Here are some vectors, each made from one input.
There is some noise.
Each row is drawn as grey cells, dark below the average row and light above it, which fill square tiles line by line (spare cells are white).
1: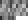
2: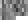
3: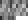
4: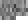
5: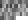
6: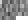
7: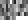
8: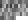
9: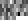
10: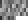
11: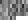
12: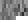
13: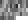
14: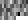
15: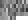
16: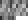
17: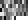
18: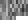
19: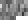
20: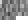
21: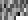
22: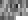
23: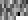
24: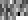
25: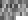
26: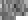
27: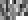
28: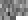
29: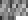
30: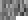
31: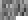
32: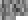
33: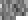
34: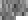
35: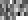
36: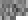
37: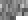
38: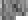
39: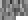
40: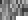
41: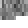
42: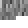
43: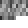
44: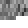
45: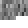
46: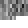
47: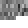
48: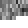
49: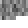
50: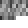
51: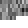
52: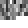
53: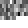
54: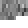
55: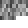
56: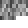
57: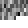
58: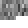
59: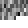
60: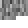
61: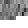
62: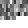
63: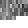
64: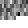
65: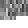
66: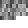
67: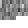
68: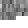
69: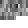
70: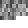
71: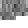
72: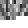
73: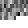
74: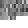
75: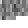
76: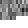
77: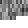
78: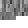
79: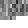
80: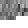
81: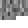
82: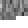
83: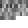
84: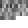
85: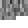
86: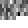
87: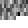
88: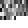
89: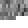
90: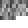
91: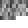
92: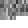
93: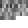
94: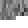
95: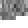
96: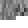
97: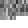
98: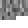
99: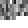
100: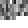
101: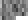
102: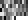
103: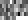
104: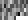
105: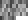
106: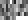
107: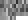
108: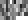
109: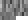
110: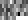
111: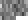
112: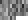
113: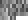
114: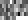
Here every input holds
either a point on a 6-point line, or a list of up to three points on a 5-point line.
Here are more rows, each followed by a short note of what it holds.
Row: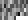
a point on a 6-point line
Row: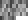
a list of one item
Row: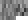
a list of three items
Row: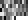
the empty list
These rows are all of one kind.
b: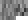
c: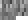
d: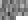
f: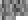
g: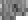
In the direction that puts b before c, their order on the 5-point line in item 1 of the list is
b, c, d, f, g.
